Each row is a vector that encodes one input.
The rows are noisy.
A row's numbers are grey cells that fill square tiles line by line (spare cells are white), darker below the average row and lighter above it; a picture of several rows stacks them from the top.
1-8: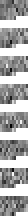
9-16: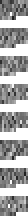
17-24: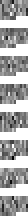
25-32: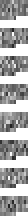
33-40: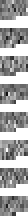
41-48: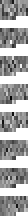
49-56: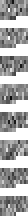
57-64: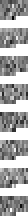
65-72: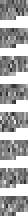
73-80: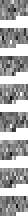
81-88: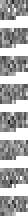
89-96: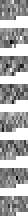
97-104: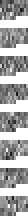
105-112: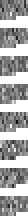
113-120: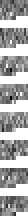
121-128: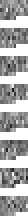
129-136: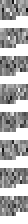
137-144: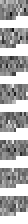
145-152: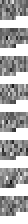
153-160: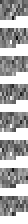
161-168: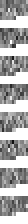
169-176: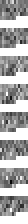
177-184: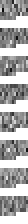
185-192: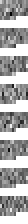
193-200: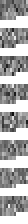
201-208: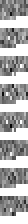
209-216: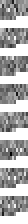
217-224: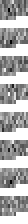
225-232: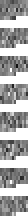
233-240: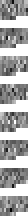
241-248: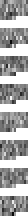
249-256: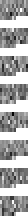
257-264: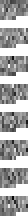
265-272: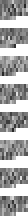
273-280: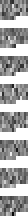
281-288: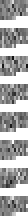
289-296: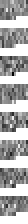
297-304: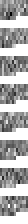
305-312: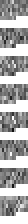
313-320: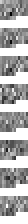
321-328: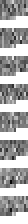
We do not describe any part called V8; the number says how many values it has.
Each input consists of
a true/false value, together with either a point on a 3-point line and a point on a 4-point line, or a value of V8.
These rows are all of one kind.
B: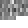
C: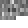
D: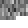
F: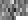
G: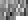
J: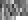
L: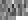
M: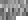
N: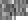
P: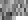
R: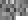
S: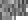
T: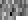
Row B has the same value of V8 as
C and M.
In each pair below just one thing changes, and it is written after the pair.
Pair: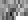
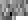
the value of V8
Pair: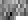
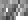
the value of V8
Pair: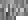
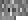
the true/false value
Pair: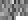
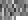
the value of V8
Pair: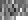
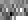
the true/false value
